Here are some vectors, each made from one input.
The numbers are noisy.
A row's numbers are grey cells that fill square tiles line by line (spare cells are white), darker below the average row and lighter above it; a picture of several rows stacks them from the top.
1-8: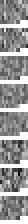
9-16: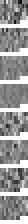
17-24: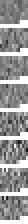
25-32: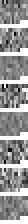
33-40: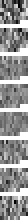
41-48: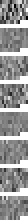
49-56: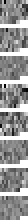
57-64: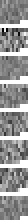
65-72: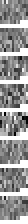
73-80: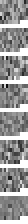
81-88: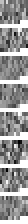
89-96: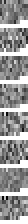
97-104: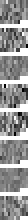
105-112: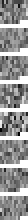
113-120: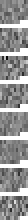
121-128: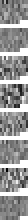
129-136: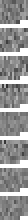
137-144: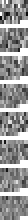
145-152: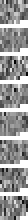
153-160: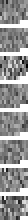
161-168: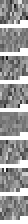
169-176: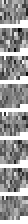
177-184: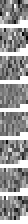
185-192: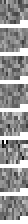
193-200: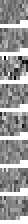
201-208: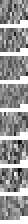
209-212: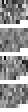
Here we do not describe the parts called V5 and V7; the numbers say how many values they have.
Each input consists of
a value of V5 and a value of V7, together with either a point on an 11-point circle and a true/false value, or a fixed value.
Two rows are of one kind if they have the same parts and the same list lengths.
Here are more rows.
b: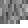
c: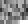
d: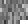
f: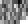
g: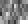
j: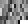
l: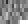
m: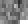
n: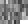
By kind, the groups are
b, d, m
c, f, g, j, l, n

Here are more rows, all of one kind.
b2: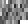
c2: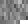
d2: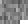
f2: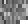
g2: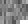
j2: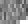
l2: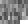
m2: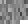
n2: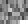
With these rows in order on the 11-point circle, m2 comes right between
f2 and l2.
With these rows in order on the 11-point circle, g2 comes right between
d2 and l2.
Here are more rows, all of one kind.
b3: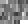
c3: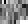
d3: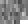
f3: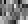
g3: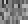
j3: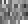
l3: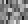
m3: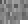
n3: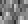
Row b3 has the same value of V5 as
c3, g3 and n3.
